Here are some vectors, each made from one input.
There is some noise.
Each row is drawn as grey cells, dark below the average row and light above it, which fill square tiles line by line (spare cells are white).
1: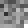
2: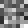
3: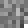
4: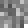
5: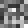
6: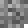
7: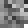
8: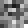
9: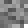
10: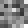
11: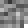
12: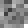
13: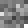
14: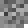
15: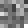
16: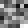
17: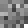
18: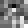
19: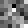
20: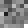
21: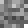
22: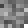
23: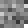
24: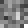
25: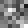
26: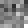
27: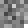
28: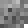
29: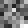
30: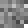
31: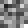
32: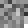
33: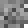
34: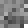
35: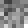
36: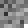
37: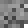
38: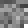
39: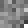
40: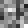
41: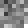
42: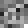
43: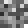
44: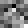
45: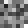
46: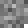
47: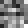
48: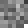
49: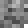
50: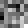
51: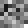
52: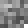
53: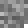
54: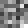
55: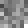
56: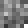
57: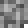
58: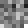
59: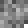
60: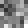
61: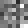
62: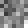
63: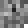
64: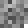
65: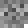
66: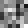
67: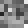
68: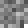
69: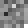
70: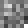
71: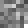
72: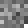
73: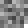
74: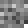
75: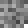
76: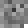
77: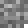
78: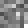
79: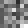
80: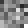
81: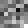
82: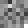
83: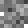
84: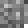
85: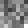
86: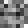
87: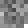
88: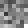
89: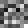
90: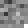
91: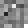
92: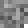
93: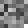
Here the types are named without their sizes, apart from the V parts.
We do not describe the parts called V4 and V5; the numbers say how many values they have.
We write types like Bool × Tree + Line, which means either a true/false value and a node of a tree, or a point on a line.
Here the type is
Bool × Bool × Bool × Bool × V4 + (Circle + Unit) × V5.
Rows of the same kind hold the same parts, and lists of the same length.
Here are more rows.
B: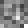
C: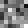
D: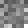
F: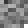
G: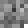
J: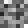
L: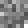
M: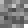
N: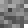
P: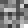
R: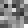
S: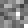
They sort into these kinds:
B, D, F, G, L, M, N, S
C, P
J, R

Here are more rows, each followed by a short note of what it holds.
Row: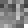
four true/false values and a value of V4
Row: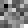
a value of V5
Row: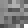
four true/false values and a value of V4
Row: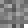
four true/false values and a value of V4
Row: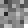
four true/false values and a value of V4
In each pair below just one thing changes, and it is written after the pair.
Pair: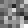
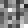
the place on the circle
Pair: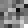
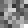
the value of V5
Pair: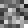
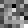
the value of V5
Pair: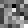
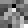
the place on the circle
